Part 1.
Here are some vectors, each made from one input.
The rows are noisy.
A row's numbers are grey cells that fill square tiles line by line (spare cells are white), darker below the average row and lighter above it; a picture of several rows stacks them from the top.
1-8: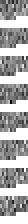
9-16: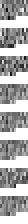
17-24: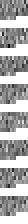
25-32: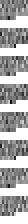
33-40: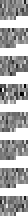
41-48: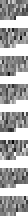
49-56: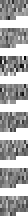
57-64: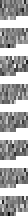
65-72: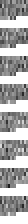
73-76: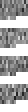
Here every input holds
a node of a 10-node tree and a true/false value.
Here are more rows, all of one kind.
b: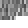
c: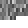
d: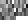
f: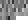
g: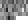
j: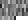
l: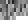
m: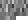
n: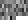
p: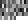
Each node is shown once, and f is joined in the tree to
m and p.
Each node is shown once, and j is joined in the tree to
c.
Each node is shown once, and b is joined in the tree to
l.
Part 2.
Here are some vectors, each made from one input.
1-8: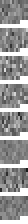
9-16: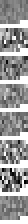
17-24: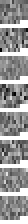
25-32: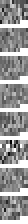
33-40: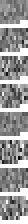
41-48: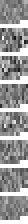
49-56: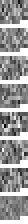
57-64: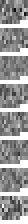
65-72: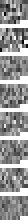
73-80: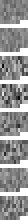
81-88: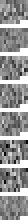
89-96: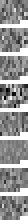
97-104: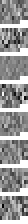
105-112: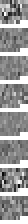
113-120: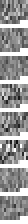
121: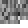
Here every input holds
either a fixed value, or a point on a 9-point line, a point on a 15-point line and a node of a 15-node tree.
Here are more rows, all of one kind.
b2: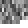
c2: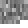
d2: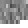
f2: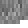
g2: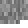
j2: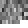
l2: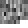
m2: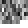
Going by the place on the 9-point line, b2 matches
f2 and j2.
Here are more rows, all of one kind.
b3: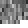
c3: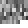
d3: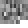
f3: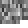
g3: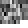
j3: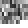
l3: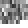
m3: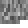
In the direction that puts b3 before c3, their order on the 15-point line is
b3, c3, d3, g3, m3, j3, l3, f3.
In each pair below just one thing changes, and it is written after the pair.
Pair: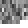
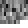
the node of the tree
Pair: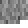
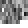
the place on the 15-point line
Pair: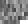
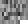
the place on the 15-point line
